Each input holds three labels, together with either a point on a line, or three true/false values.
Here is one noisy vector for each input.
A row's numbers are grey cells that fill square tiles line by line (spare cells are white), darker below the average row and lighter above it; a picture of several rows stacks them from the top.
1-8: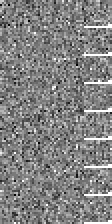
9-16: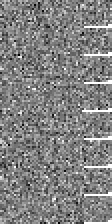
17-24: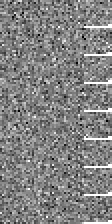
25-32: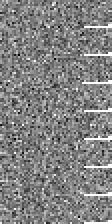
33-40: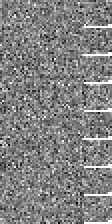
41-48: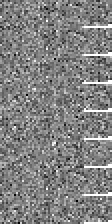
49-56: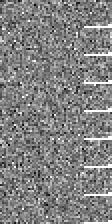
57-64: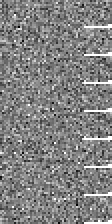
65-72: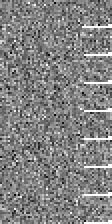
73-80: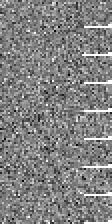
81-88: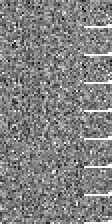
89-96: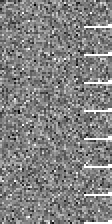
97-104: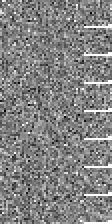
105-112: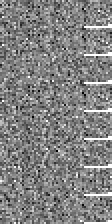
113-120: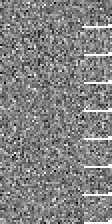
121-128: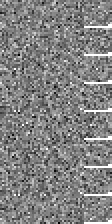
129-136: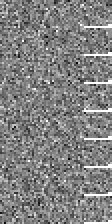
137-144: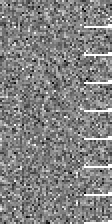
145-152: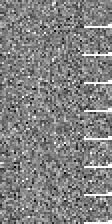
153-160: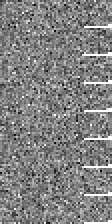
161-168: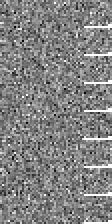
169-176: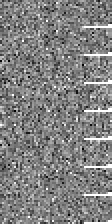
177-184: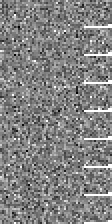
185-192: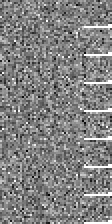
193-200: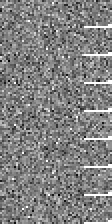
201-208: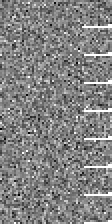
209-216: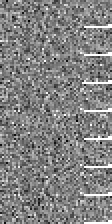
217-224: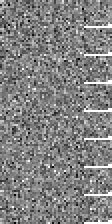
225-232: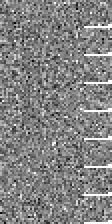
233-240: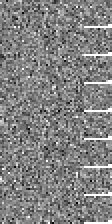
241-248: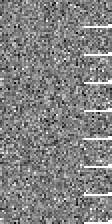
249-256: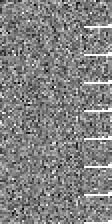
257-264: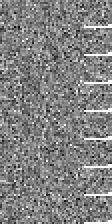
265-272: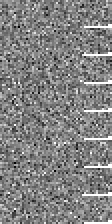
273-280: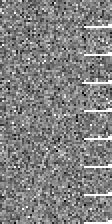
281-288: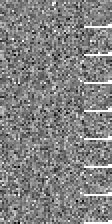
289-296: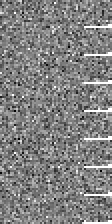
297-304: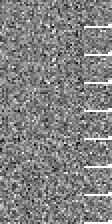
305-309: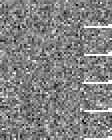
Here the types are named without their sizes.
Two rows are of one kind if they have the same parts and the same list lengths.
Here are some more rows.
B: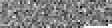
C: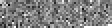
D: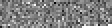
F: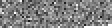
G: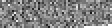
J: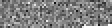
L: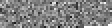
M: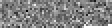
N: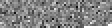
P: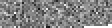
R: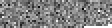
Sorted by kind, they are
B, D, J, L, M, N
C, F, G, P, R

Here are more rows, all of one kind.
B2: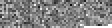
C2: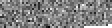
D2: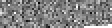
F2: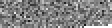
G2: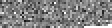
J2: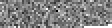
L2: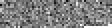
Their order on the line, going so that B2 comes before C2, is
L2, B2, J2, F2, G2, D2, C2.
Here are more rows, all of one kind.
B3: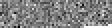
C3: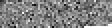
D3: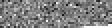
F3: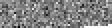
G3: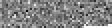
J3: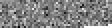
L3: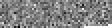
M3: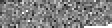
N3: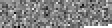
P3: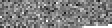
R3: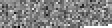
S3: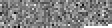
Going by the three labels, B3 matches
M3 and S3.
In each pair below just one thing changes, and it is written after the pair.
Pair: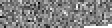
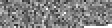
the place on the line
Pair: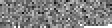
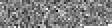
the place on the line
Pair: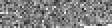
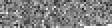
one of the three labels
